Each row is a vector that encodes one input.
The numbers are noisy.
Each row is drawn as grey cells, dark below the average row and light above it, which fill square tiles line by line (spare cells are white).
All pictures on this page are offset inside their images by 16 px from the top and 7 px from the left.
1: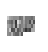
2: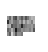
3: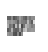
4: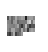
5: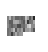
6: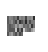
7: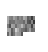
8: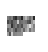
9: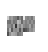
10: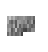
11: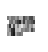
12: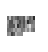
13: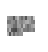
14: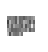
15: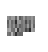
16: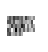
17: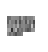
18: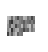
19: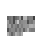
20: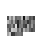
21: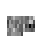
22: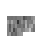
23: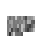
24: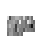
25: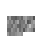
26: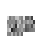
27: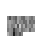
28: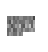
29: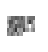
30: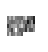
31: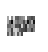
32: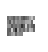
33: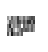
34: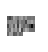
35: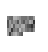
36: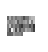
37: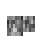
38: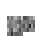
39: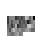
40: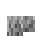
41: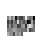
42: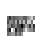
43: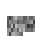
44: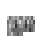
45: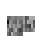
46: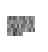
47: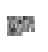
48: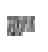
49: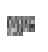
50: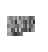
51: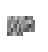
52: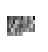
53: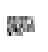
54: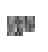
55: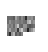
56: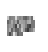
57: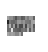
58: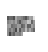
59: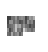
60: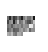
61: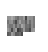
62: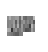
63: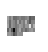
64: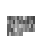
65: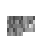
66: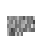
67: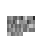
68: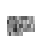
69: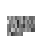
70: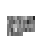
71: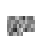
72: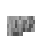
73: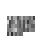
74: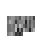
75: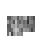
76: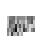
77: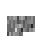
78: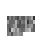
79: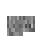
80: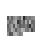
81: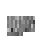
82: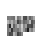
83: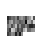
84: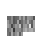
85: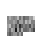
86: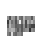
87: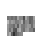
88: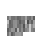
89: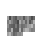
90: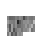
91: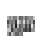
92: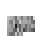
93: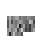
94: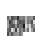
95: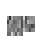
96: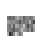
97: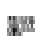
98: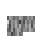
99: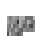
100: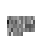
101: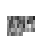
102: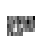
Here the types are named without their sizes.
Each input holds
a node of a tree, together with either a point on a line, or a node of a tree.
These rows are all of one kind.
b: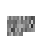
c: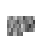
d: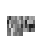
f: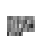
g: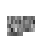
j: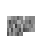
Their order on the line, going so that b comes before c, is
b, d, f, c, j, g.
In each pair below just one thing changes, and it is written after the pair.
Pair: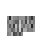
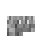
the place on the line
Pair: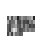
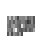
the place on the line
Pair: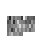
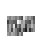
the place on the line
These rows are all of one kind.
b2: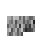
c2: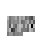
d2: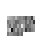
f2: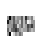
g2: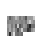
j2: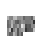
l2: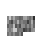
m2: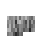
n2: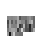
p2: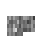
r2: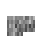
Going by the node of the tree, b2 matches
f2, g2, j2 and n2.
